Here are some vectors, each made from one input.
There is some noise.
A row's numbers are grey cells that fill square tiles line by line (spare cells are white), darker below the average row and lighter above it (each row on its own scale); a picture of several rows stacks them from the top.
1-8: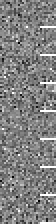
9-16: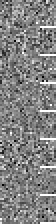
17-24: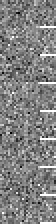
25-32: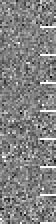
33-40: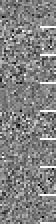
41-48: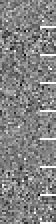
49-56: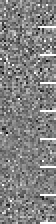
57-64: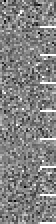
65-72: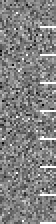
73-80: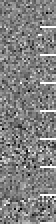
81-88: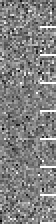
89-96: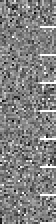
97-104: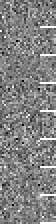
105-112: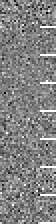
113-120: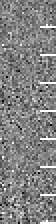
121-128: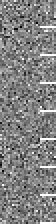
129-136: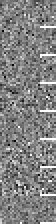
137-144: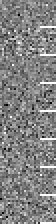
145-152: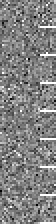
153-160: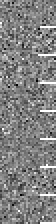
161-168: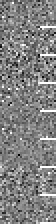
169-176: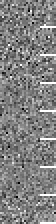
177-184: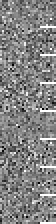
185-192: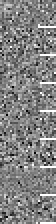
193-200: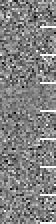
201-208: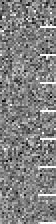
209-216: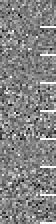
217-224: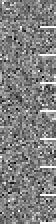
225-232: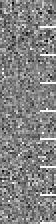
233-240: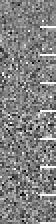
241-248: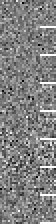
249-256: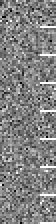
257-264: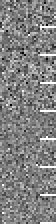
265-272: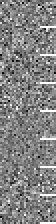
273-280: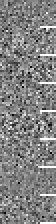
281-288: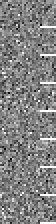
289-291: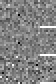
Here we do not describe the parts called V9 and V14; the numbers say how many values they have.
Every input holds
either a point on a 5-point circle, a true/false value, a value of V9 and a value of V14, or a fixed value.
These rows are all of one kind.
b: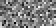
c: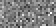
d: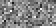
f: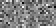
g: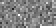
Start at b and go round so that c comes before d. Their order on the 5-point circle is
b, g, c, d, f.
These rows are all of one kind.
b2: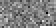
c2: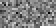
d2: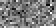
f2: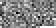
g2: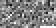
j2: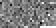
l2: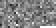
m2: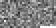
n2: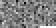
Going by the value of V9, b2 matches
c2, m2 and n2.
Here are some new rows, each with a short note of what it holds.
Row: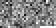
a fixed value
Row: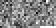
a fixed value
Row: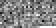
a point on a 5-point circle, a true/false value, a value of V9 and a value of V14
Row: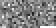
a point on a 5-point circle, a true/false value, a value of V9 and a value of V14
